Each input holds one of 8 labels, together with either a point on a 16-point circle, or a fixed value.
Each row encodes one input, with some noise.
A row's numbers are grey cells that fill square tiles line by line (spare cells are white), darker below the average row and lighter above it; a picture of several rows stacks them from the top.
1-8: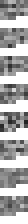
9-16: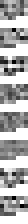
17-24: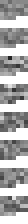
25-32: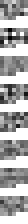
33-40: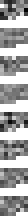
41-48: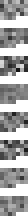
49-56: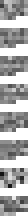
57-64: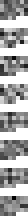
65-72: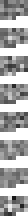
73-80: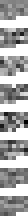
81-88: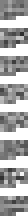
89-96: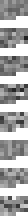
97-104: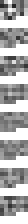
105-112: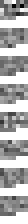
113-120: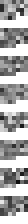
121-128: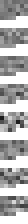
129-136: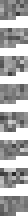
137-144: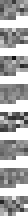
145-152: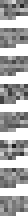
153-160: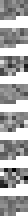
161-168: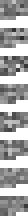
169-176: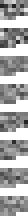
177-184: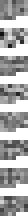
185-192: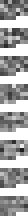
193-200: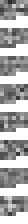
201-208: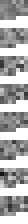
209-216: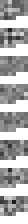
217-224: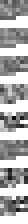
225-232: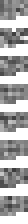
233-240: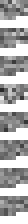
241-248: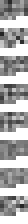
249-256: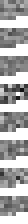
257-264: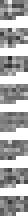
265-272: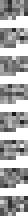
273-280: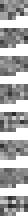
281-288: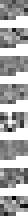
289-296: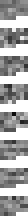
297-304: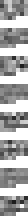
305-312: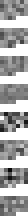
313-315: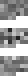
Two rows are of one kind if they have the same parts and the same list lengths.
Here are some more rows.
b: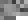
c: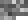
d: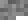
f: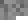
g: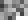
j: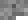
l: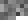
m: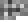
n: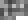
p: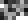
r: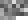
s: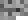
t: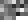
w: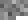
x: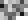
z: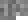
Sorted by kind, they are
b, d, f, l, r, s, x
c, g, j, m, n, p, t, w, z

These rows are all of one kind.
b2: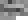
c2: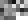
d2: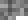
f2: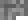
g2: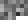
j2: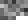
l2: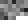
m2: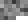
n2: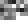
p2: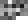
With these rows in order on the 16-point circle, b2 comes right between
d2 and j2.
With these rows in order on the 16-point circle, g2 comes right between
c2 and l2.
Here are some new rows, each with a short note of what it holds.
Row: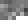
a point on a 16-point circle and one of 8 labels
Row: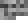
a point on a 16-point circle and one of 8 labels
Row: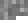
one of 8 labels
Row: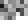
a point on a 16-point circle and one of 8 labels
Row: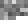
one of 8 labels
